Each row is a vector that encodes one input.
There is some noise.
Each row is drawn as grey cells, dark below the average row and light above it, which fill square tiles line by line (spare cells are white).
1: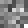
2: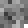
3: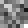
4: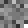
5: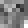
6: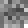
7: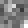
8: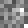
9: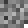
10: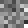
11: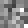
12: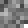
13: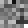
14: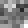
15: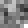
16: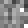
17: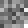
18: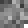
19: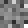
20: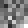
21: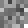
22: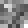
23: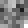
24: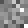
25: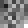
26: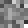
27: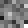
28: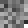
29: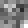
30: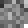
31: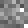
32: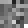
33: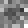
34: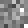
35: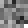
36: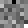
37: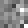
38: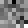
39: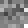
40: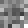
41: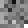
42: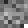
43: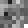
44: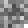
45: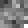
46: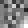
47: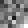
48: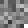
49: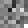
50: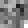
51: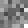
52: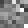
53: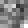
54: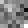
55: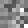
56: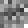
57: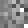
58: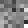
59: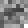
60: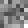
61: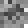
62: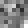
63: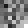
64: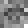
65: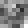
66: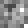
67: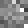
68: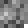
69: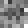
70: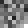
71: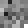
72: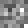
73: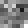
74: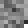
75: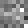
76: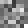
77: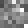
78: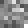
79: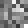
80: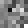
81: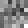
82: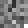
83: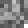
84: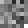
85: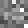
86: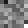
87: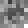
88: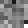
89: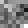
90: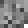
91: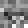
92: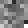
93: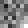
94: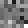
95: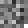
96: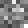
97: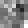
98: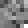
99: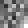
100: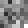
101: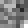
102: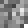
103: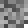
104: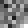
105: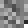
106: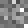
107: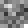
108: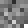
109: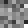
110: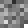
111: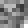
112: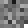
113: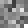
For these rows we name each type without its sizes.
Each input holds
either three true/false values, or a list of points on a line.
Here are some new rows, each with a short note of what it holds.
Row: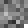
a list of two items
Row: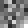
the empty list
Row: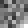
the empty list
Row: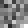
the empty list
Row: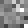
a list of one item
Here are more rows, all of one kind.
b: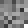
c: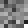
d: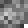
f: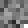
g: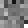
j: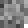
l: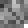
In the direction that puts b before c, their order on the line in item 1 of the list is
g, b, c, d, f, j, l.
